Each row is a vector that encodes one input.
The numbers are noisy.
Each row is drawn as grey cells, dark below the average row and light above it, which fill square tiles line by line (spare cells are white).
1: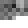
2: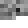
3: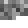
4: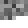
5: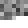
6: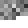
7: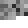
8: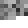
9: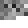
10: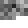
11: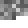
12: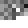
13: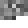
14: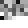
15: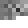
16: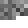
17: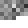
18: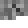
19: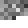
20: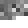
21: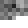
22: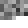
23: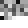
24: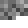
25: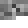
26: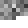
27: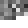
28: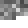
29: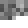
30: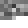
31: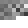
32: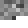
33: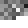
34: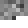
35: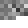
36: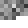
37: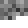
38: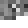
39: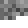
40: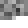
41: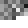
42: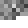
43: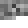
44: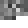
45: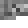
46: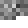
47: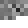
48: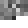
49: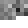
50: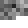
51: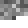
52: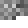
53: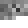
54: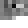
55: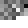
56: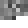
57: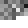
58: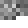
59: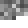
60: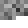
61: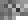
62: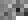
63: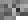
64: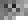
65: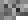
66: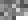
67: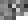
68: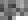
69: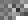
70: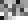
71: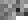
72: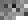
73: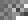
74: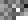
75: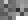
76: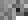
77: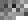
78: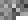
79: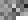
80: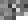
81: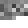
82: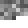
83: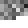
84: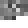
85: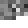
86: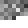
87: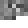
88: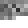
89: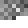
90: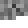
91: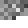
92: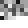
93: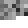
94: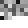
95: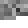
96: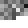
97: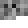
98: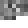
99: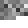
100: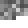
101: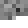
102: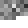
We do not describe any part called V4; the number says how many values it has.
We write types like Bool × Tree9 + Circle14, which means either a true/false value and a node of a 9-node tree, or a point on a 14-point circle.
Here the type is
List2(Bool × V4).
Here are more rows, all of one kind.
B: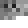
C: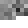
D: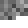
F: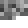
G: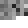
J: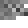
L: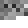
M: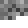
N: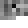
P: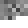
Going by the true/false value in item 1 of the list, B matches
M and P.
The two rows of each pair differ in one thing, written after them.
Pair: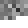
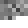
the true/false value in item 2 of the list
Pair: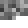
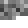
the true/false value in item 2 of the list
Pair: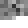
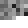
the true/false value in item 1 of the list
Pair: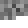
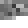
the value of V4 in item 2 of the list
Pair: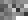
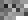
the value of V4 in item 2 of the list
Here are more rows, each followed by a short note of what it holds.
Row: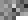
a list of one item
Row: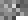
a list of one item
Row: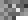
a list of one item
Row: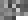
a list of one item
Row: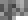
a list of two items
